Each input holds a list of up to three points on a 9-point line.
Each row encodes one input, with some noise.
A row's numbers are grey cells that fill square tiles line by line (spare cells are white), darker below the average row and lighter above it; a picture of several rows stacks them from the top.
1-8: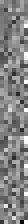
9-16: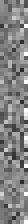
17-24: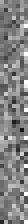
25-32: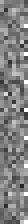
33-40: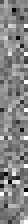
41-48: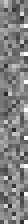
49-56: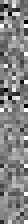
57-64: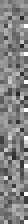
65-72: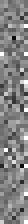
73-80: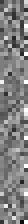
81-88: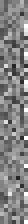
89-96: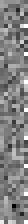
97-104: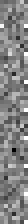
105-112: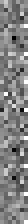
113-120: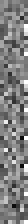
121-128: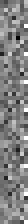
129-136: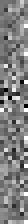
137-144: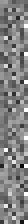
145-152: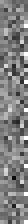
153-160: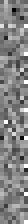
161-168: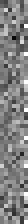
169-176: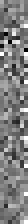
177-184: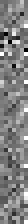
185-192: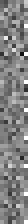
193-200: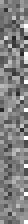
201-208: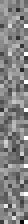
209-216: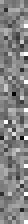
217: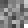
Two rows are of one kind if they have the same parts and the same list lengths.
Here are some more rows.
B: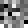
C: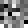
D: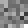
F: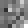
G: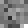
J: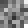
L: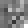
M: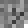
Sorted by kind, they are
B, C
D
F, G, L, M
J

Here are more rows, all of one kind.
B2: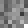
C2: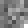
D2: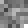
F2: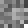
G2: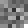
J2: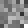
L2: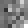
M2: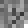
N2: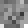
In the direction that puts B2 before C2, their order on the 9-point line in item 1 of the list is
J2, F2, B2, D2, C2, N2, L2, M2, G2.
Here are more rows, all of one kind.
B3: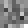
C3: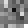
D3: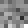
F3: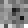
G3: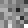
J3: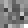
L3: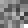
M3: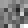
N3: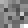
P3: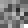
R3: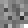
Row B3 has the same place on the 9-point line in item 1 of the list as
J3 and M3.
